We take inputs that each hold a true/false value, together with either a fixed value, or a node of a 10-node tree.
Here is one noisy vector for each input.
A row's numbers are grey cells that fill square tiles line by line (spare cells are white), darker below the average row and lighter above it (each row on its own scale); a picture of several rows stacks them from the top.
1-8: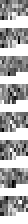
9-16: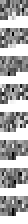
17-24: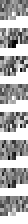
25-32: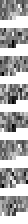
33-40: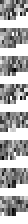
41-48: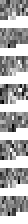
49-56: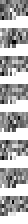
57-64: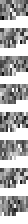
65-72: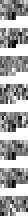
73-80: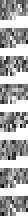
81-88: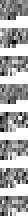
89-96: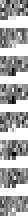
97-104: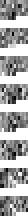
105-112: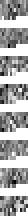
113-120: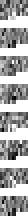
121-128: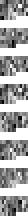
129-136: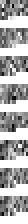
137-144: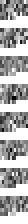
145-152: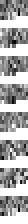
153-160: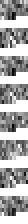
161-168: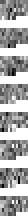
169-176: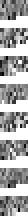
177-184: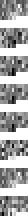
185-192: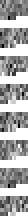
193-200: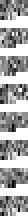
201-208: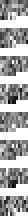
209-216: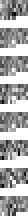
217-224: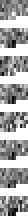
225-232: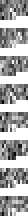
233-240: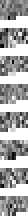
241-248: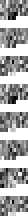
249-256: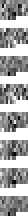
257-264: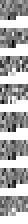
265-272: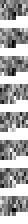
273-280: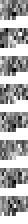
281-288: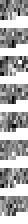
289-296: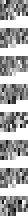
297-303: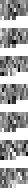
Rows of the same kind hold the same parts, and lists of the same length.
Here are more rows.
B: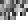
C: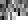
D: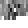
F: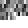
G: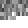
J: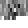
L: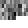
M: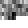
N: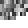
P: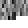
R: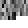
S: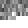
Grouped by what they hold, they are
B, N
C, D, F, G, J, L, M, P, R, S

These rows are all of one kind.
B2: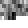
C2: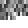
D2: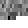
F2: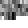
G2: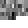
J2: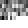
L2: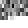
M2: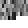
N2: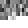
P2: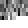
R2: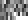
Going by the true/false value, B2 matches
D2, F2, G2 and M2.
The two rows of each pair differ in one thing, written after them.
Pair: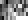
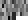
the true/false value
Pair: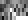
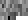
the true/false value
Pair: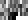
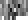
the node of the tree
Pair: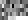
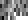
the node of the tree
